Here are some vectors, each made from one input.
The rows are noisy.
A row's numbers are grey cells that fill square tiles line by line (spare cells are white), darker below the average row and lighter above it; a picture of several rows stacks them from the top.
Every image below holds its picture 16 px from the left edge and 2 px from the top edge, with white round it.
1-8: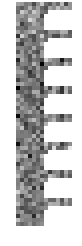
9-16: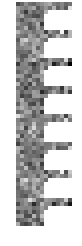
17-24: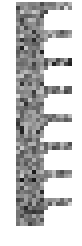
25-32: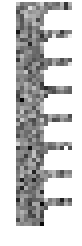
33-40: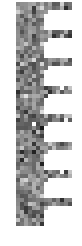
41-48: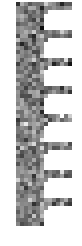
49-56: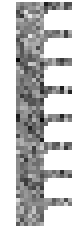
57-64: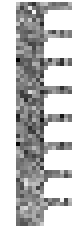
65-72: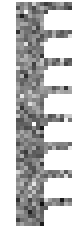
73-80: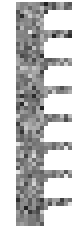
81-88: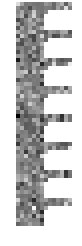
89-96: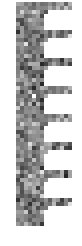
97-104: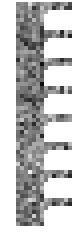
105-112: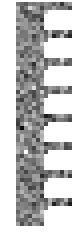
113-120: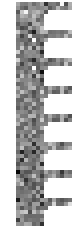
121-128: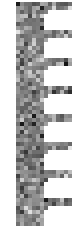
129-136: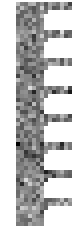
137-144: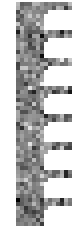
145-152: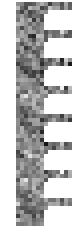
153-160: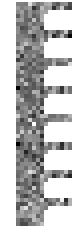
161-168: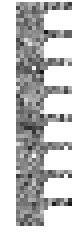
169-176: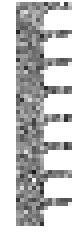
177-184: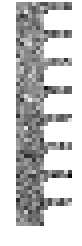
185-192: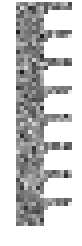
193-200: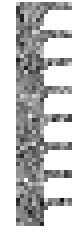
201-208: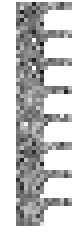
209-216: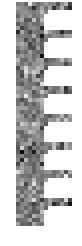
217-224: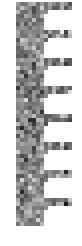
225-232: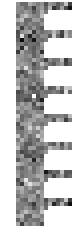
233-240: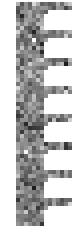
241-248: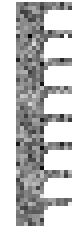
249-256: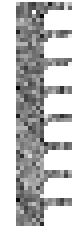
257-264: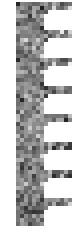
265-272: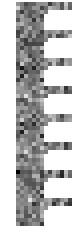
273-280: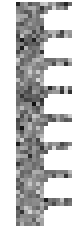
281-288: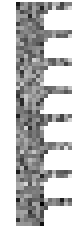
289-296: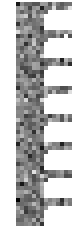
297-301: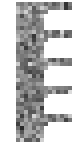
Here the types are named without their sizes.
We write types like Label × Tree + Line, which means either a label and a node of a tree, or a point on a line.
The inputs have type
Line × Line × Line.
